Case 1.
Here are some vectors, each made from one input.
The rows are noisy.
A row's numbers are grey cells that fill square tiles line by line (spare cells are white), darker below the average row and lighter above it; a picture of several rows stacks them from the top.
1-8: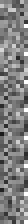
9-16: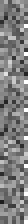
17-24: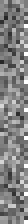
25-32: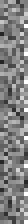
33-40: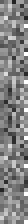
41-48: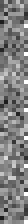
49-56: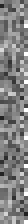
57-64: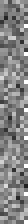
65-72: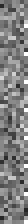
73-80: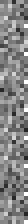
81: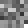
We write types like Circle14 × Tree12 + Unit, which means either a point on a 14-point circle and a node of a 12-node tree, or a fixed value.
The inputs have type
Bool × Bool × Bool.
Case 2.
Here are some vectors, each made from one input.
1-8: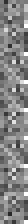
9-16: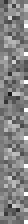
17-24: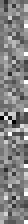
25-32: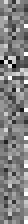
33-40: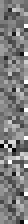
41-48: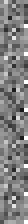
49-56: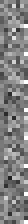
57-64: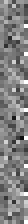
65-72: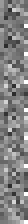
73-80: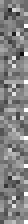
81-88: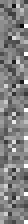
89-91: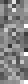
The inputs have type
Bool × Bool × Bool + Unit.
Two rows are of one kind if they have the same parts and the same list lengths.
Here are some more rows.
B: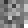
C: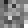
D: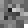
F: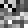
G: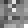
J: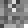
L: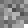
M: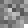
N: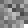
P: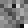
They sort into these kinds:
B, C, D, G, J, L, M, N, P
F

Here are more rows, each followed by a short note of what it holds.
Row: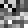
a fixed value
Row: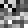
a fixed value
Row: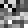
a fixed value
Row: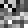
a fixed value
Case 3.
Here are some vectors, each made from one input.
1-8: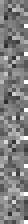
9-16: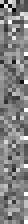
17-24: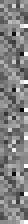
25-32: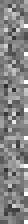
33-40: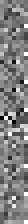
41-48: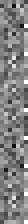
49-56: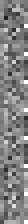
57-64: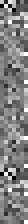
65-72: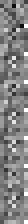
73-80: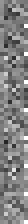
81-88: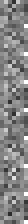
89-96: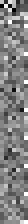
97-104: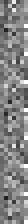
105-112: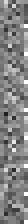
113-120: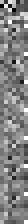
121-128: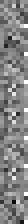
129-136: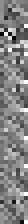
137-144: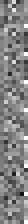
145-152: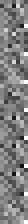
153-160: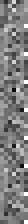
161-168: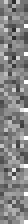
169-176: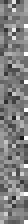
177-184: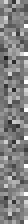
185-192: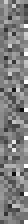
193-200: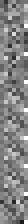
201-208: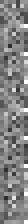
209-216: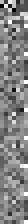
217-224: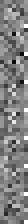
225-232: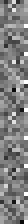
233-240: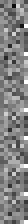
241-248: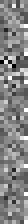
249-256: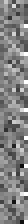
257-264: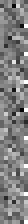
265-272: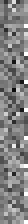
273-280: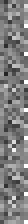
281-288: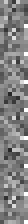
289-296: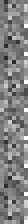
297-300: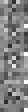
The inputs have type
Bool × Bool × Bool + Unit.
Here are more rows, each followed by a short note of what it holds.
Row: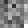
three true/false values
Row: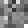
three true/false values
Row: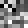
a fixed value
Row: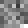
three true/false values
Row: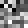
a fixed value
